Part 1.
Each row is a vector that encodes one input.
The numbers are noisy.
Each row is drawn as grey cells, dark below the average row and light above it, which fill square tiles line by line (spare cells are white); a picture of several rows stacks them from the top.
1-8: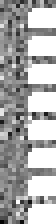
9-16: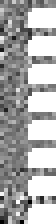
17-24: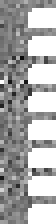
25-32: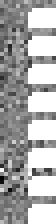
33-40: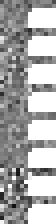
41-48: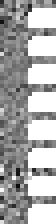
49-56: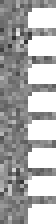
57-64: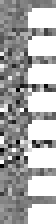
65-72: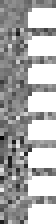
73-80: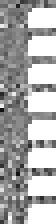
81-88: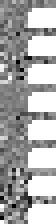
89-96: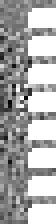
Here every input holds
a node of a 9-node tree.
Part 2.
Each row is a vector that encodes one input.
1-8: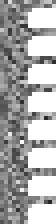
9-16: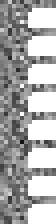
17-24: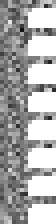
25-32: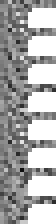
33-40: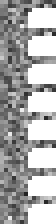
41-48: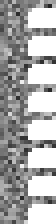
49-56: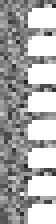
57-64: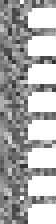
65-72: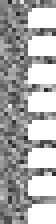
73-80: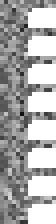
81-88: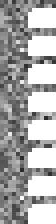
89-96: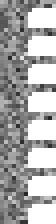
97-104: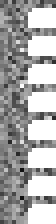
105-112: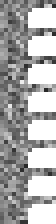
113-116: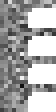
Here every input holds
four true/false values.
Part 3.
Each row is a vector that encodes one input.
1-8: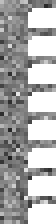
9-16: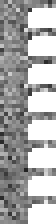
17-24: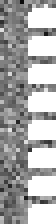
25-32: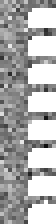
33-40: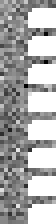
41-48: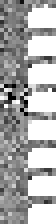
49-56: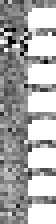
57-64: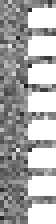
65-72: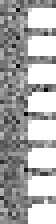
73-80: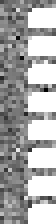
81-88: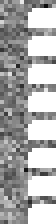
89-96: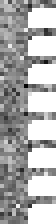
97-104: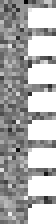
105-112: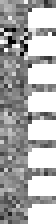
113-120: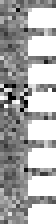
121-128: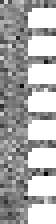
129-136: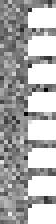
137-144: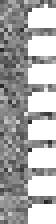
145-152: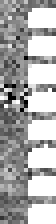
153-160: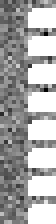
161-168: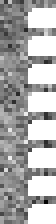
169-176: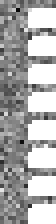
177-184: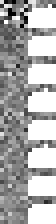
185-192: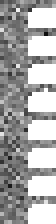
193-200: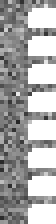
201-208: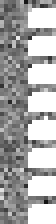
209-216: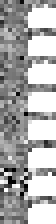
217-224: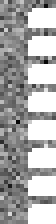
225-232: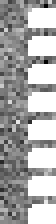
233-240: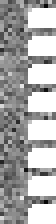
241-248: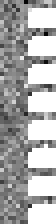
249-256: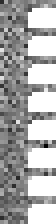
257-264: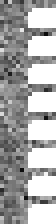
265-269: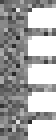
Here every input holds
either a fixed value, or five true/false values.
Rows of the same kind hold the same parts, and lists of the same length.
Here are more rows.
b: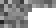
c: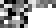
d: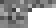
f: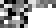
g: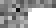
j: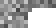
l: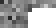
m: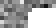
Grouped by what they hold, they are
b, d, g, j, l, m
c, f

